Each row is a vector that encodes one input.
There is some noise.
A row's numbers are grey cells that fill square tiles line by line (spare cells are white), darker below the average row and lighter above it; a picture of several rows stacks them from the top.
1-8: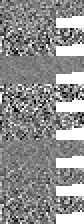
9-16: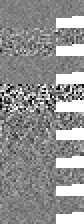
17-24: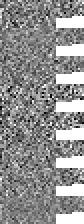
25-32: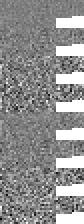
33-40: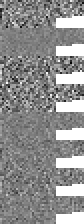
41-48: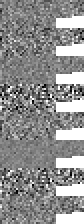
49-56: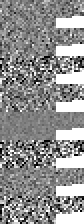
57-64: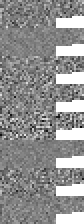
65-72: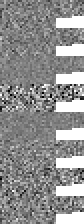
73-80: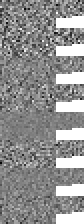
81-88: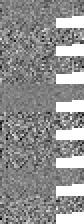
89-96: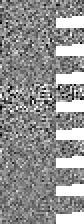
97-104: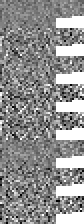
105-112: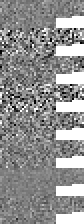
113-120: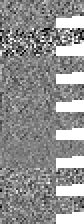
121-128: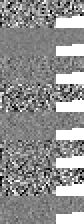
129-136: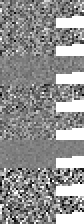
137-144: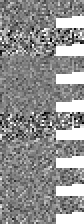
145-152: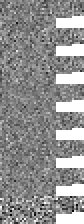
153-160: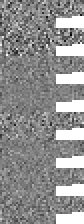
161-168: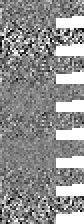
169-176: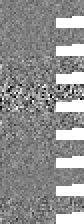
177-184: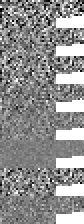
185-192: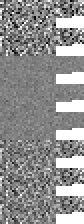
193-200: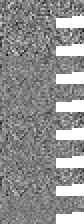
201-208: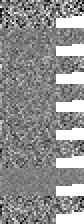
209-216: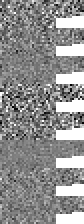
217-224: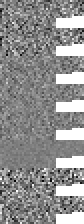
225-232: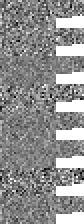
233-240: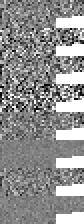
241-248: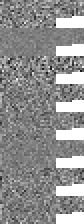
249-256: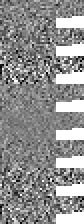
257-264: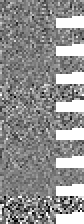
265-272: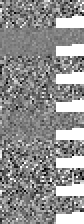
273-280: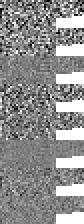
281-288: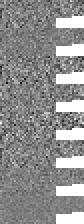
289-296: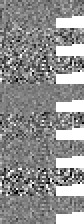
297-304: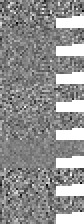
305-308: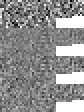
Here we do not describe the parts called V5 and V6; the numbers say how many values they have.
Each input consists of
either a point on each of two 11-point circles, or five true/false values, a value of V5 and a value of V6.
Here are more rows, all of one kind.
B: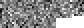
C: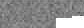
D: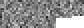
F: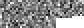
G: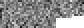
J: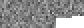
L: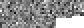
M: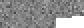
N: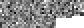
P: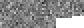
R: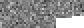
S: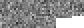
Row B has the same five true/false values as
C, D, G and M.
